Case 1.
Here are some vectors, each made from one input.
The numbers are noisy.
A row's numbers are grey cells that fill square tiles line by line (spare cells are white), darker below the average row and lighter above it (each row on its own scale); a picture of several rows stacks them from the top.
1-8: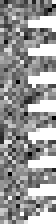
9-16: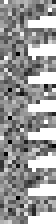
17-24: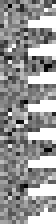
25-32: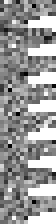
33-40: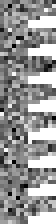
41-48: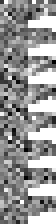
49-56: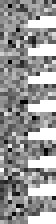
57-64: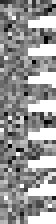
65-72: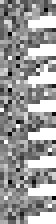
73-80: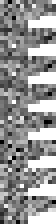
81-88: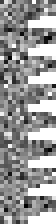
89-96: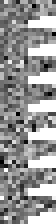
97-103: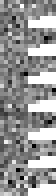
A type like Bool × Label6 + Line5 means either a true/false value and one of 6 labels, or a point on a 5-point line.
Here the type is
Label9 + Line4 × (Line4 × Line4 + Unit).
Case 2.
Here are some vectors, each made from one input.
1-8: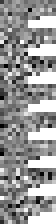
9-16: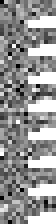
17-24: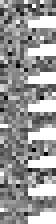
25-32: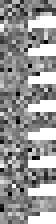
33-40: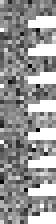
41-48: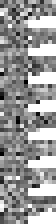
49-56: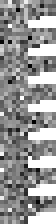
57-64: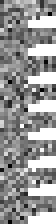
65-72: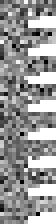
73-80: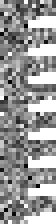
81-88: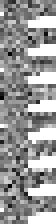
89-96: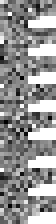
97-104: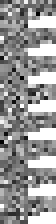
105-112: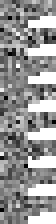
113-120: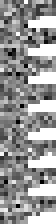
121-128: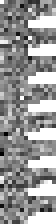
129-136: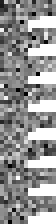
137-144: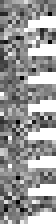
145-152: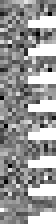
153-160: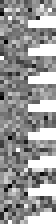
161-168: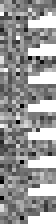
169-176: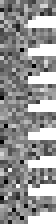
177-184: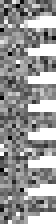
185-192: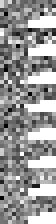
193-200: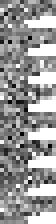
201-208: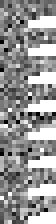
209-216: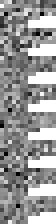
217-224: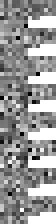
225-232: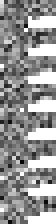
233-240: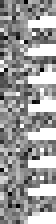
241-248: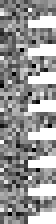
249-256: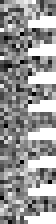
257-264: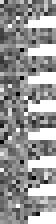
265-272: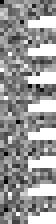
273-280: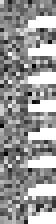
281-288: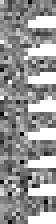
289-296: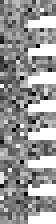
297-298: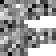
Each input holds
a point on an 8-point circle, together with either a point on an 8-point circle, or one of 11 labels.
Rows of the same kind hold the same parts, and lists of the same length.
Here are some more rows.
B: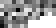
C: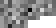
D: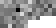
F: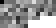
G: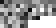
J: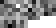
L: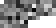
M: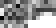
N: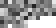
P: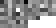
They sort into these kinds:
B, D, F, L, M, N
C, G, J, P

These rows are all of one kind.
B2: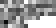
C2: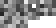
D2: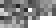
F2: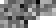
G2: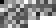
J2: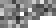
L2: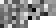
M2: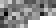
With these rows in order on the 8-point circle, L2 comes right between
B2 and M2.
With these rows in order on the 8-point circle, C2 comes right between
F2 and M2.
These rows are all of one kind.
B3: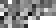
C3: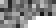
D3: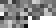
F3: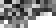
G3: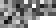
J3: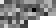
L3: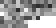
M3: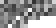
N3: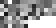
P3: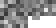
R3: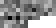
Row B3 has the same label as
D3, N3 and P3.
